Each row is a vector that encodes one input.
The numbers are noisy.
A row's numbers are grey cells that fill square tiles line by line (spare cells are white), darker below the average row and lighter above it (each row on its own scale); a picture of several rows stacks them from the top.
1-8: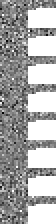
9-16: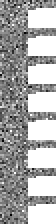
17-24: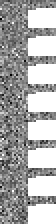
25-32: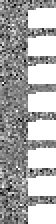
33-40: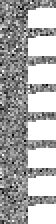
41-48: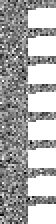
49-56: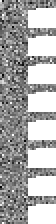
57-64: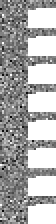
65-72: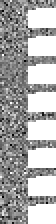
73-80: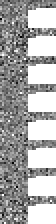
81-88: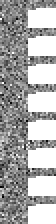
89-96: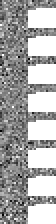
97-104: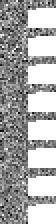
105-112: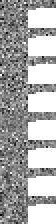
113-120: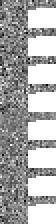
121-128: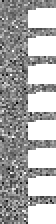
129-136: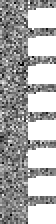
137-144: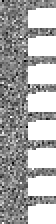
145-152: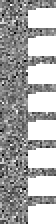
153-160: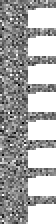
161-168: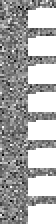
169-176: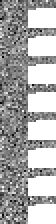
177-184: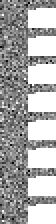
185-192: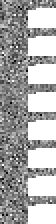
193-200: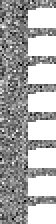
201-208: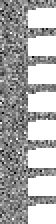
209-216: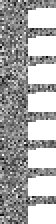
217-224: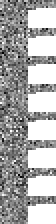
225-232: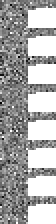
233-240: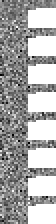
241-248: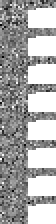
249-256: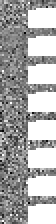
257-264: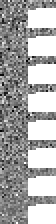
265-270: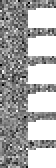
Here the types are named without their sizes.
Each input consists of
a true/false value, together with a list of points on a line.
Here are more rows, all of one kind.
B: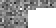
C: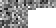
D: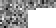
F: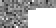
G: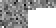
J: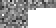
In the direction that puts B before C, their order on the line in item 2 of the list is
F, B, G, J, C, D.
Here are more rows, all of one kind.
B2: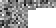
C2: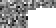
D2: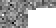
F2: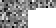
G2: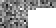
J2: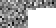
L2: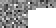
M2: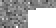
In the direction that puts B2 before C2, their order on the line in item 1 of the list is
M2, F2, D2, B2, C2, L2, G2, J2.
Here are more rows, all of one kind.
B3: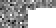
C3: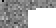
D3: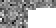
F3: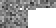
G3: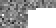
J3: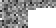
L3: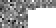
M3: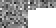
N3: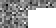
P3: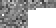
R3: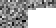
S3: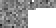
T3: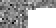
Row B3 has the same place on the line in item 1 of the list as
G3, L3 and S3.
